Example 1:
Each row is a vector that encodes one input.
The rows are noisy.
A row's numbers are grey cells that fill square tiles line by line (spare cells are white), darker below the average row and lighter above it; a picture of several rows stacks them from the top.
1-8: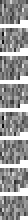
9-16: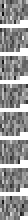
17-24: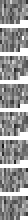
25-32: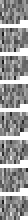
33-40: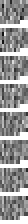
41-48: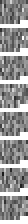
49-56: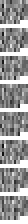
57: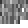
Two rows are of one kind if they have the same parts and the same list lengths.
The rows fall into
2 kinds.
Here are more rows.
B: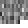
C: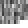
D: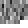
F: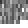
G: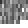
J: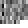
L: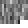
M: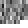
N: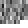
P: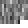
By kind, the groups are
B, F, G, L, P
C, D, J, M, N

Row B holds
a point on each of two 4-point lines.
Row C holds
a point on a 6-point line.
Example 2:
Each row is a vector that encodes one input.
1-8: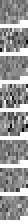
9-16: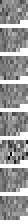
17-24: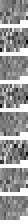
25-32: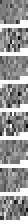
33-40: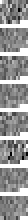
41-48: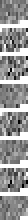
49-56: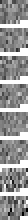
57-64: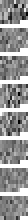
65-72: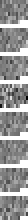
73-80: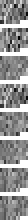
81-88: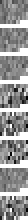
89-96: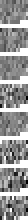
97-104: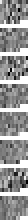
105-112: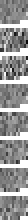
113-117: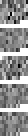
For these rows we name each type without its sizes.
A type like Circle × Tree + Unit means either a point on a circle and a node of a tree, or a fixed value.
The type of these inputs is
Circle + Tree.
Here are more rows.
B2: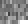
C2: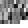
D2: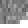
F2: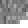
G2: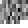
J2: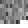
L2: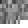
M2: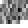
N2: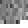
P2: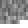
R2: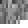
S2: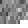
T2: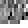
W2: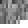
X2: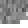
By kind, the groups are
B2, D2, F2, J2, L2, N2, P2, R2, S2, W2, X2
C2, G2, M2, T2

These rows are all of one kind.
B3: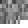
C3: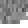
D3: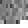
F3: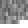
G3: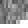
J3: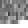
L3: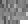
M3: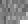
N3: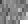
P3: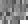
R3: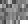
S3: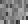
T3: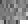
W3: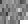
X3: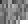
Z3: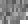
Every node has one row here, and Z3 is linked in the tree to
C3 and P3.
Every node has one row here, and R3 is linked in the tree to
B3.
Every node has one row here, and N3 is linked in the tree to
M3 and W3.
